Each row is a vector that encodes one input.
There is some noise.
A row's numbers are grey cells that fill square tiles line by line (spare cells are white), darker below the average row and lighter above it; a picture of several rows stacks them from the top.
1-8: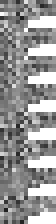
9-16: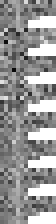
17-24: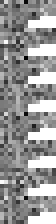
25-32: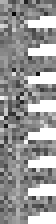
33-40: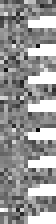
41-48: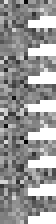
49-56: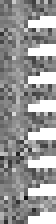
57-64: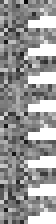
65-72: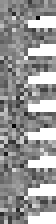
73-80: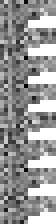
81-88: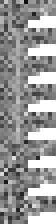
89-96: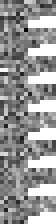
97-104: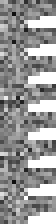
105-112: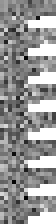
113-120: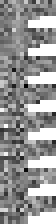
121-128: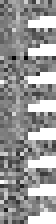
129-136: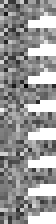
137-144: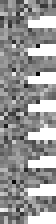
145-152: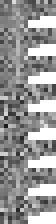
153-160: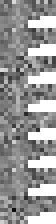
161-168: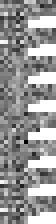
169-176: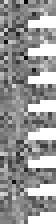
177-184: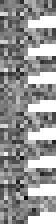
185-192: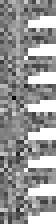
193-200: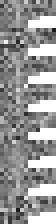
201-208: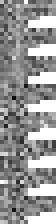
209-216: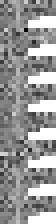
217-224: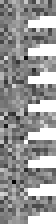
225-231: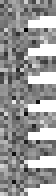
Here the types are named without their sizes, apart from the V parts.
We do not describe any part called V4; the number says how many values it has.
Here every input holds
either a node of a tree, or a true/false value and a value of V4.
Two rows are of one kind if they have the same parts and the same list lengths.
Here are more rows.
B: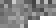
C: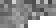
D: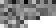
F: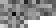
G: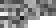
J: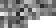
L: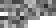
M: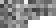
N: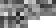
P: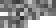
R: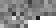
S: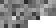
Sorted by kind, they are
B, C, D, F, M, R, S
G, J, L, N, P

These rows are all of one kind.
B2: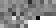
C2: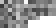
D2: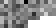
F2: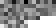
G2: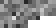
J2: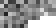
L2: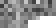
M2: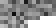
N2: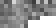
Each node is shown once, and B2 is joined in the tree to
G2, M2 and N2.
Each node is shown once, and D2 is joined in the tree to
G2 and J2.
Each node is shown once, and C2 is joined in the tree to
L2.
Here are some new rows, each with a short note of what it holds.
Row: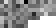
a node of a tree
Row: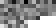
a node of a tree
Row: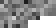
a node of a tree
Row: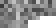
a node of a tree
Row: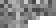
a node of a tree
